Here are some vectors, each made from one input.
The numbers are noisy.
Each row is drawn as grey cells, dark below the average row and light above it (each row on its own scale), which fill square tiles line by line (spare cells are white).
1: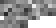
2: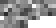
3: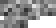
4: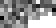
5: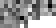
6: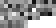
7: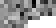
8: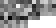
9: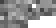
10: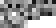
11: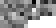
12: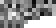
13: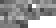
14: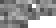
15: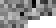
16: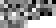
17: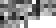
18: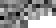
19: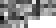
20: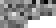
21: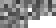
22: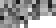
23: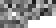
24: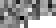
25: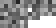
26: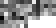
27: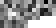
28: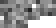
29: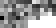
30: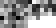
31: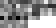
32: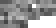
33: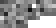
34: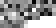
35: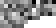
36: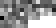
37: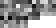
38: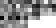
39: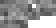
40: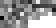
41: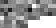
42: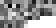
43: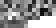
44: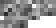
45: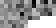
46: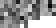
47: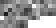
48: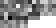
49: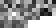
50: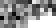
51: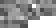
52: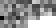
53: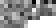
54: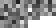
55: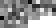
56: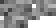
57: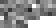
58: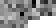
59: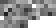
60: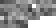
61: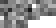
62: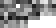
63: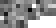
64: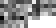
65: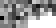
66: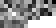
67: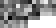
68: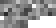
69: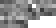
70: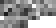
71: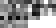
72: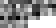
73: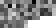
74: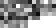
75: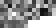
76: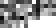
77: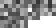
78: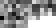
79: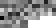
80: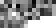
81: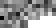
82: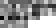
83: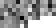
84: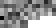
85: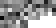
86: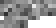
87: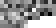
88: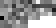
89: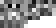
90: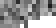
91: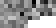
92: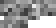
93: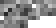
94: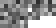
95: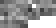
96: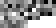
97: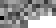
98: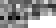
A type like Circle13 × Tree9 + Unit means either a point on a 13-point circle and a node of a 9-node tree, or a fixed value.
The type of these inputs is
Bool × Line5 + Line8.
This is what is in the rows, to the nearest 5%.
About 55% of them hold a point on a 5-point line and a true/false value. The rest hold a point on an 8-point line.
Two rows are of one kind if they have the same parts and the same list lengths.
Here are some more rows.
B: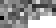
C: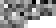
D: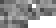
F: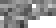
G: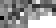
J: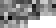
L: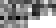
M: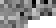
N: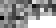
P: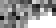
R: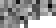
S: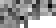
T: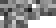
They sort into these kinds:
B, G, J, L, N, P, R, S
C, D, F, M, T

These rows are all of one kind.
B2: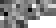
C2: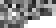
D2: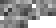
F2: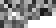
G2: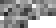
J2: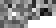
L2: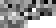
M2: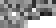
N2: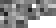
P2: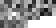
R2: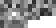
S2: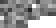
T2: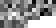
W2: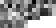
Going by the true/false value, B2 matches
D2, G2, N2 and S2.
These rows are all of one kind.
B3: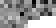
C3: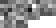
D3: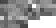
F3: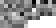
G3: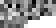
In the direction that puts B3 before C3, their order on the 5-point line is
B3, F3, C3, G3, D3.
